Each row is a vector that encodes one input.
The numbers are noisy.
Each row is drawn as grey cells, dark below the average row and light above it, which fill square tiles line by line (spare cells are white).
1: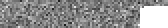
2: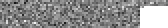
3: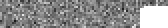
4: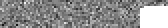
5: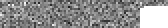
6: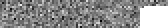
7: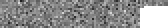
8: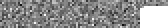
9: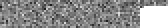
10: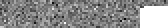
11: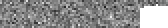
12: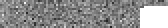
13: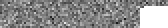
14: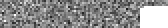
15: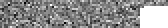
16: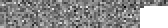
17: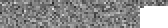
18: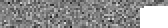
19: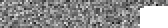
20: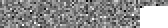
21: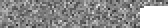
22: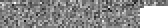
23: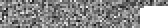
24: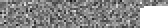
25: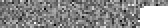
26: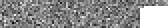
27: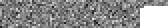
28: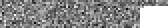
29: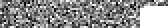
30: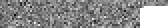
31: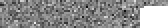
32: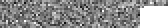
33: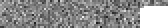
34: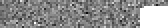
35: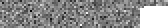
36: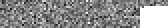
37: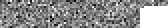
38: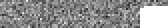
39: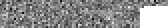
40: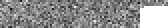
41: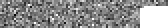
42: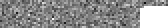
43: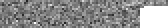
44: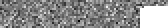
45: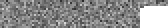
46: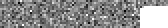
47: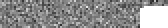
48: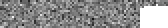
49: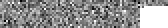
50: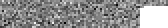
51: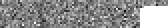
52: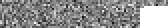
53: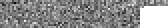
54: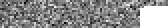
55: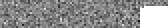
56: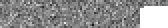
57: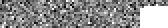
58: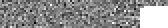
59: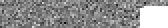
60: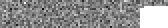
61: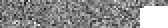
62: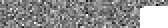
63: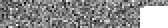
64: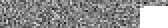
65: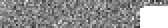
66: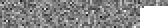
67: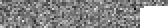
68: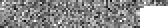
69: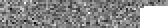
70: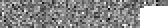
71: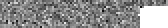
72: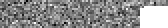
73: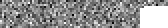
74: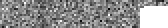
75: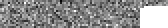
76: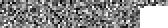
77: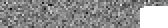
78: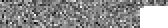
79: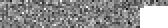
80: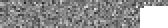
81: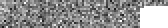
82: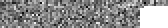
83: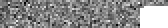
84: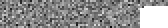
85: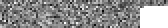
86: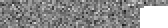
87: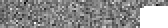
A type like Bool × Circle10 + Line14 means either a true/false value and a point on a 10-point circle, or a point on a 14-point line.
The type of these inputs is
(Label6 × Label6 + Unit) × Line3 × Line4.
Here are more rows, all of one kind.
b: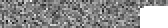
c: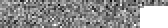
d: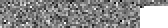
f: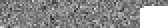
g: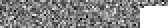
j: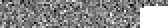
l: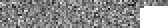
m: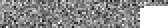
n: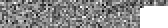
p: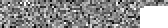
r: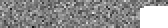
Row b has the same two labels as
g, m, n and p.
